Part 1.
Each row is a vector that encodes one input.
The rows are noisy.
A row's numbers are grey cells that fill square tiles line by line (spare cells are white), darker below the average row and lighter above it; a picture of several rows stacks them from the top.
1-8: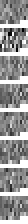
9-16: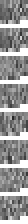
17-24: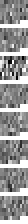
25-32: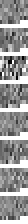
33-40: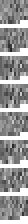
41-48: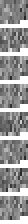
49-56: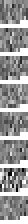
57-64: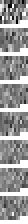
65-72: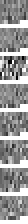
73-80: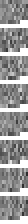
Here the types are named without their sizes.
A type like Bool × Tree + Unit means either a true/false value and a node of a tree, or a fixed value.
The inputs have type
List(Circle).
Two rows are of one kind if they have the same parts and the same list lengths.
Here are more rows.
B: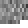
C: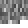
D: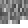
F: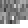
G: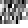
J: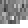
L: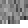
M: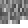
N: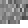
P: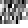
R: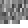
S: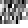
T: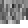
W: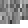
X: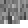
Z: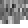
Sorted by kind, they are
B, F, J, L, N, W, X
C, D, M, R, T, Z
G, P, S

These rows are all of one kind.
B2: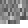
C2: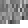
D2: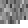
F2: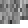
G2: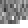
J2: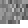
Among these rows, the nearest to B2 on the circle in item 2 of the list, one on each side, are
F2 and J2.
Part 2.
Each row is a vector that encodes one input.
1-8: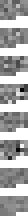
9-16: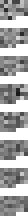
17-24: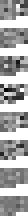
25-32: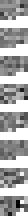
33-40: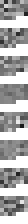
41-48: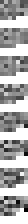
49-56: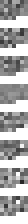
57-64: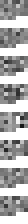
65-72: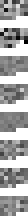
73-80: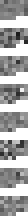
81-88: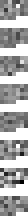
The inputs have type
Line6 + Line9.
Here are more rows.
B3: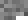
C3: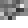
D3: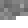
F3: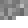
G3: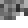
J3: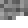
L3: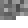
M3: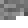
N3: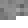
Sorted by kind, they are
B3, C3, D3, G3, J3, L3, M3
F3, N3

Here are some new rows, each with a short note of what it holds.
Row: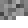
a point on a 6-point line
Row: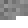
a point on a 6-point line
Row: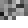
a point on a 6-point line
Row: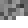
a point on a 9-point line
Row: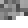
a point on a 6-point line
